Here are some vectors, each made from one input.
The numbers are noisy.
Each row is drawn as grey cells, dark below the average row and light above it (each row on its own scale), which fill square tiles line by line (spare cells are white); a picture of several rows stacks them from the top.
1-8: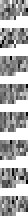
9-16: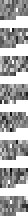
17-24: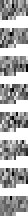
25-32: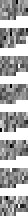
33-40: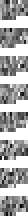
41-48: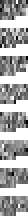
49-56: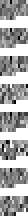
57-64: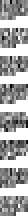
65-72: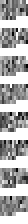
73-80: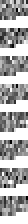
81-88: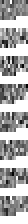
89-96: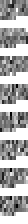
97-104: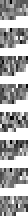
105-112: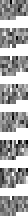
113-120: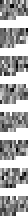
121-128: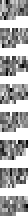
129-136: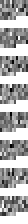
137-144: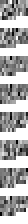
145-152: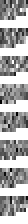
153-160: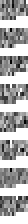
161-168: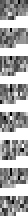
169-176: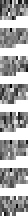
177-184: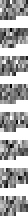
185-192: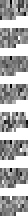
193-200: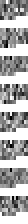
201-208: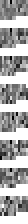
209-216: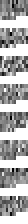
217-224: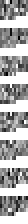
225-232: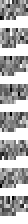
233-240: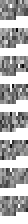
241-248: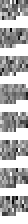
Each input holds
a point on an 8-point circle and three true/false values, together with either a point on a 6-point circle, or a fixed value.
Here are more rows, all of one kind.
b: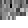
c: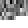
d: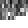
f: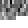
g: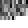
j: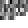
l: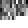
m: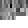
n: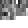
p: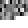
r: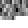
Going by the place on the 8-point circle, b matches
g, l, m and r.
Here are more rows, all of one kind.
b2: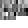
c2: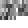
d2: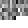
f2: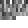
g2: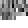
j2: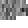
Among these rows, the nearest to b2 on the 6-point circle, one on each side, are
d2 and j2.
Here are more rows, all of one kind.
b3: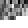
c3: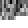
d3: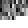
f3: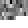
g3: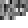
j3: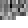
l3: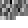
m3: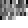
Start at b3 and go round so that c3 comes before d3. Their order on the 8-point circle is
b3, c3, f3, g3, j3, l3, m3, d3.
